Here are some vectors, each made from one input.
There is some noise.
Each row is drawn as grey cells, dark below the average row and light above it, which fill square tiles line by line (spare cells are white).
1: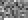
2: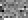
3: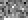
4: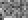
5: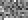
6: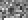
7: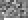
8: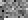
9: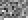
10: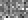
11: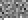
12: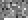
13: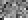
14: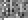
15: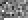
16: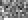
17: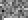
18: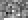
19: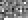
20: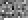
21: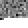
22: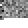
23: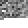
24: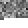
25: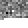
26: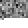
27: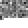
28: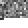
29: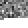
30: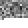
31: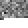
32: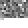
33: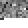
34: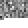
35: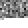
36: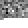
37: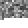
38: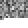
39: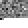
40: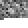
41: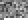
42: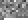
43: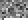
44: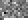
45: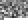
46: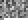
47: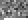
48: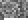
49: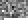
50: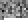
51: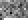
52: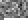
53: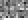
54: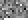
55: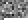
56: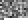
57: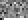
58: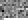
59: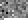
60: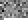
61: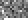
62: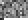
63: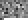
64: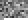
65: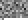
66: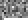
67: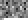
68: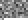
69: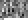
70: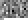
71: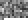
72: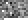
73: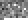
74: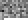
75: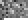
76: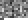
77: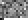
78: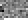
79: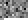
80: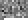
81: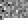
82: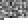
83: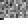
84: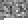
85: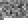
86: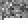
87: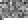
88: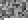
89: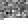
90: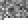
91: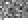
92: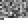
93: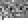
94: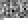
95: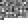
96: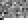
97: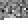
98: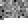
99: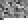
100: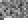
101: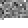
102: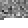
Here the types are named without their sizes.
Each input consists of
a point on a line, together with either a label, or a point on a line.
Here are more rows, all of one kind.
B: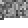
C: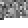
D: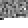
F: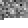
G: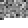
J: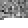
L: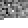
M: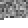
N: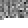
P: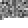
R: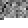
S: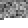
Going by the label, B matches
C and F.
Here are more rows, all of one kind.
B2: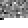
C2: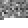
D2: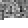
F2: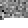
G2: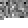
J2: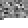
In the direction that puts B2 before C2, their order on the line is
J2, B2, C2, D2, F2, G2.
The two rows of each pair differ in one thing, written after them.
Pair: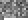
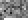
the label
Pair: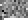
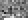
the place on the line
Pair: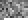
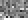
the place on the line
